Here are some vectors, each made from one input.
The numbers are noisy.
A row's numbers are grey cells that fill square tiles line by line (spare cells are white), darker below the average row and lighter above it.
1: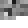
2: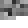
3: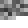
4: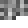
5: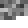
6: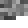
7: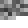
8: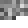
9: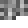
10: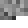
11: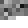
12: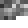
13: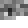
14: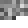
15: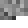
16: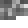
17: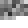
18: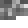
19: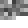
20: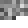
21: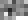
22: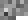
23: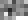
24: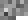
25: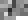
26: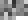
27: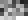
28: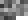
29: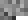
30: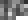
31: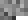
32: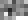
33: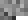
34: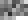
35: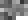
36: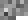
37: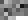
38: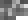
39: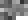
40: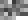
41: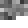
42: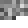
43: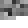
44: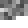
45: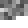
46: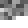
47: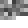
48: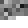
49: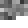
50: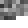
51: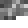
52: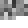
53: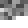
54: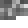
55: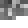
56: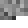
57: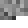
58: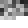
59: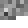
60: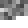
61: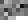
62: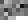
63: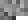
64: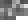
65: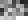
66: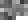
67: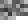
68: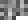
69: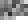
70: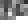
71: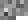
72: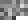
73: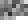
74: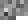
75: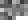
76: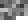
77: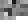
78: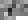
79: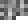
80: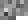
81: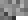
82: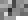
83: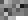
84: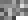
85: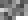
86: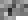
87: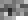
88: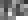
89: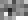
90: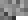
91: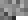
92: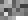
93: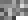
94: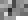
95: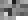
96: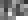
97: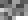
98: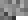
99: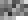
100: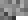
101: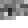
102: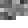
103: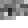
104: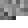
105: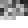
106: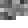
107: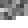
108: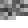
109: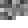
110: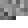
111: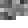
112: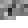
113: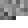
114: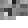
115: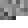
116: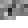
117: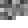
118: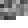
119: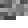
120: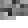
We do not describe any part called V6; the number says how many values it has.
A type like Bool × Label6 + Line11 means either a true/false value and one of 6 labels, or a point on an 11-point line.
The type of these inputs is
Bool × V6 + List2(Line4).
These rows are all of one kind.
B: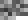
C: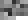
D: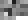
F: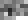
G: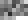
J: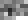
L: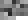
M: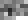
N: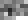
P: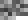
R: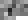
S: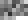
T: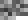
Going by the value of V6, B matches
P and T.
